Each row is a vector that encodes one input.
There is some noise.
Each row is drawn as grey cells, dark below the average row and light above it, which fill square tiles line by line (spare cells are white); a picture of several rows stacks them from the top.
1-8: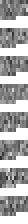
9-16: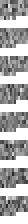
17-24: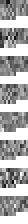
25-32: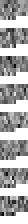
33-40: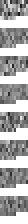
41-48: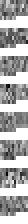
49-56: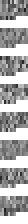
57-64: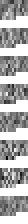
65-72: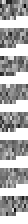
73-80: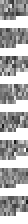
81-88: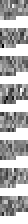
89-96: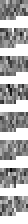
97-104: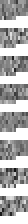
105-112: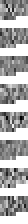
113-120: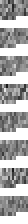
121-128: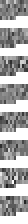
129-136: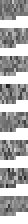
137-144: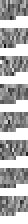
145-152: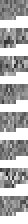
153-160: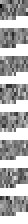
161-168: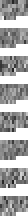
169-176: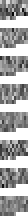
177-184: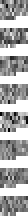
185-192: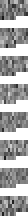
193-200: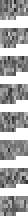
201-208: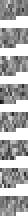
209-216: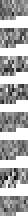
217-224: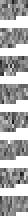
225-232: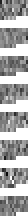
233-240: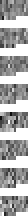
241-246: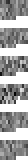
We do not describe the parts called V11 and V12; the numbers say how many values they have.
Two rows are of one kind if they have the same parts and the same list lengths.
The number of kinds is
2.
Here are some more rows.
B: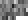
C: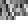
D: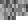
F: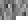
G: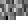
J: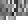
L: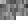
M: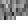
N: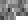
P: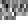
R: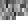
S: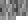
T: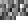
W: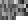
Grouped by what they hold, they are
B, C, F, J, N, R
D, G, L, M, P, S, T, W

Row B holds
one of 6 labels, a value of V11 and a value of V12.
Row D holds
one of 6 labels, three true/false values and a value of V11.
